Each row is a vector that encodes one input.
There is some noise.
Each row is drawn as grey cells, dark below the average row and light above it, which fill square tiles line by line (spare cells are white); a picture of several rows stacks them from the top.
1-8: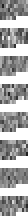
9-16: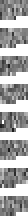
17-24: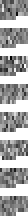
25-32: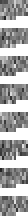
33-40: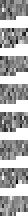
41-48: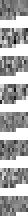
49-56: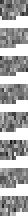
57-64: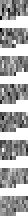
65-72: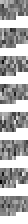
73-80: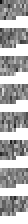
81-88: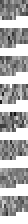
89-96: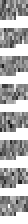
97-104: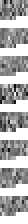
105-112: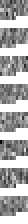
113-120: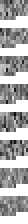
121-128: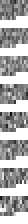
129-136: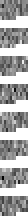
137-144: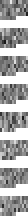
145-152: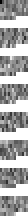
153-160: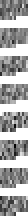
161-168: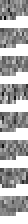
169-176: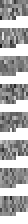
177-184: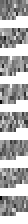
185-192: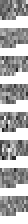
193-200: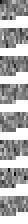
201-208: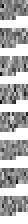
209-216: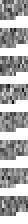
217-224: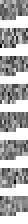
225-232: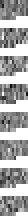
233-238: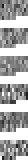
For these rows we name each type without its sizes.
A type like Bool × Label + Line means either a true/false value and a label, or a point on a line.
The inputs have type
(Bool × Bool × Bool + Tree) × Label.
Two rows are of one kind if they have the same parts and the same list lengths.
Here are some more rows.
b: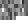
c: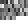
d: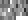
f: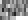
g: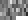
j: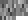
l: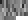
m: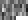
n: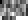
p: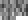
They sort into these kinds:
b, m
c, d, f, g, j, l, n, p

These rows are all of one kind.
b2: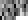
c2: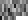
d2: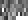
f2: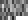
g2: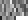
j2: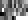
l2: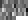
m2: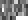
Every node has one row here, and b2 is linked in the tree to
j2.
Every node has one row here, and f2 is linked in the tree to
d2.
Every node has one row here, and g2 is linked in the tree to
d2.
